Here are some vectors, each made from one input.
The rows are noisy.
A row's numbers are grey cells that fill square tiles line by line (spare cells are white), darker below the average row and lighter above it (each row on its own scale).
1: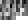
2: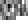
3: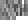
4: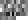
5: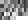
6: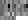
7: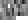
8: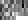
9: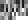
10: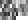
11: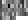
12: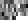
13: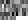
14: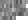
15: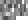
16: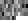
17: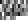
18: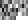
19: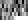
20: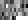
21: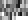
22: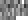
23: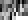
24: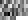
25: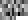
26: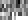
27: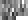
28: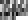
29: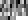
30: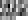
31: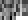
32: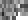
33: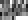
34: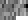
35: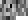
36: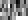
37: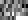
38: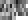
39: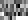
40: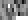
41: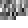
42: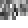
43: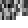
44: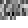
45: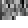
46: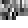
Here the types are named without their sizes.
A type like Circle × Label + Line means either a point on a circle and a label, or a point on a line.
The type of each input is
Bool × Bool × Bool × Label.
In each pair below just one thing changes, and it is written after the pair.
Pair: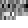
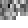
the label
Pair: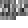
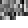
the label
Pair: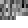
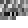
the label
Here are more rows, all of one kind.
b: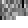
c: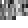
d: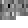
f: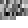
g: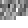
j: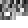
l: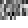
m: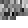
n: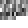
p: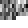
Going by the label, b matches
c and d.
